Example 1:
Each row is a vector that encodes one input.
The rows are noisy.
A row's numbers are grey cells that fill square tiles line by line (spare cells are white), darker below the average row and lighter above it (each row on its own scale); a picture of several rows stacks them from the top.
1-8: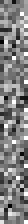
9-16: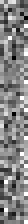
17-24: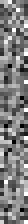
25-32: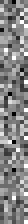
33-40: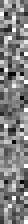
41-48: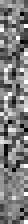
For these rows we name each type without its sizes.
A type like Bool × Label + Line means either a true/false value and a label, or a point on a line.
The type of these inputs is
Label.
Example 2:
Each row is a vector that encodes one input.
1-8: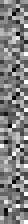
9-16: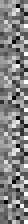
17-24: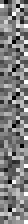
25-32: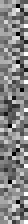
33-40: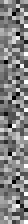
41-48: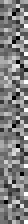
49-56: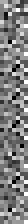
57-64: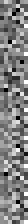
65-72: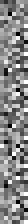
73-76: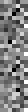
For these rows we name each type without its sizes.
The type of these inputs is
Line.
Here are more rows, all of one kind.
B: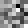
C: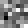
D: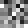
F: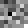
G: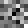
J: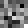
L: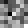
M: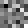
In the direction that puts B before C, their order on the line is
F, L, D, B, C, J, G, M.
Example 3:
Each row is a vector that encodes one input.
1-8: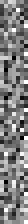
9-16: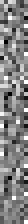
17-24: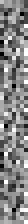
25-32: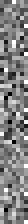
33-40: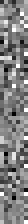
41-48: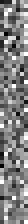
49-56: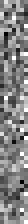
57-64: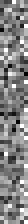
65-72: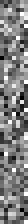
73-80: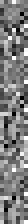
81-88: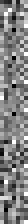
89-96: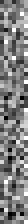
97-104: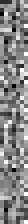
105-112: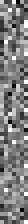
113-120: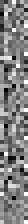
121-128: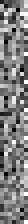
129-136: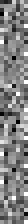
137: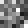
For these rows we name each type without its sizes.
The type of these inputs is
Label.
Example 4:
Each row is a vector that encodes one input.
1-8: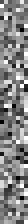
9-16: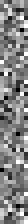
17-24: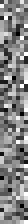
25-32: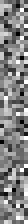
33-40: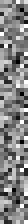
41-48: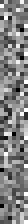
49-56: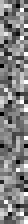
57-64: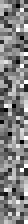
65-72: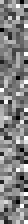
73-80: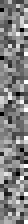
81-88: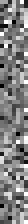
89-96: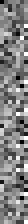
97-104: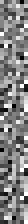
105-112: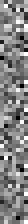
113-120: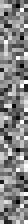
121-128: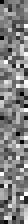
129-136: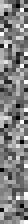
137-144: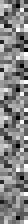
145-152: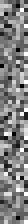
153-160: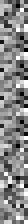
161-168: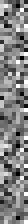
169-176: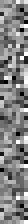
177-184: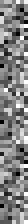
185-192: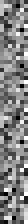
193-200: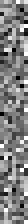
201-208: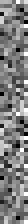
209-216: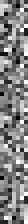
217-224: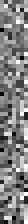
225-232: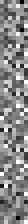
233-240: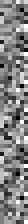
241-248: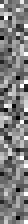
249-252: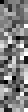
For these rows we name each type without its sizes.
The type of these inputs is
Label.
